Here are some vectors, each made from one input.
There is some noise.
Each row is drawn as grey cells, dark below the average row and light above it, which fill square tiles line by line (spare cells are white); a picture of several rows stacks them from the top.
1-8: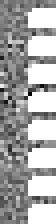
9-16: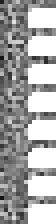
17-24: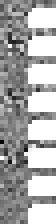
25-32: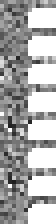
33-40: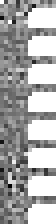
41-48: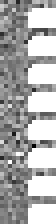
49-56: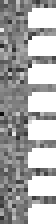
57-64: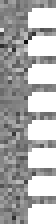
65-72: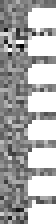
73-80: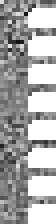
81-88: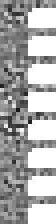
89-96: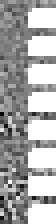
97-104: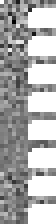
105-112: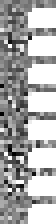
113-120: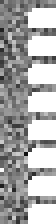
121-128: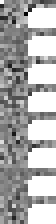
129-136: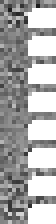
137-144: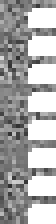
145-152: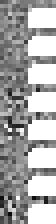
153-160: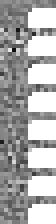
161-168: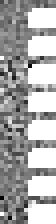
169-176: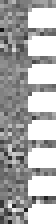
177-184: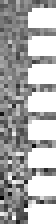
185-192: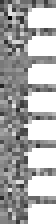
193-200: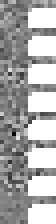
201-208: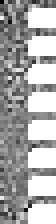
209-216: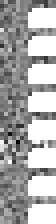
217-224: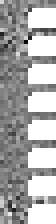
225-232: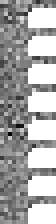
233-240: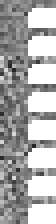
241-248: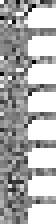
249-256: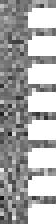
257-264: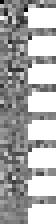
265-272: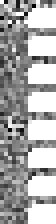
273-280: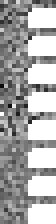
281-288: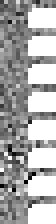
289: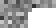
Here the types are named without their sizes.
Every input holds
a point on a line.
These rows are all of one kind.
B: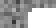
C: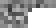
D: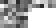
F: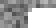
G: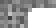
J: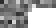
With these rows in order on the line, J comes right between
D and F.
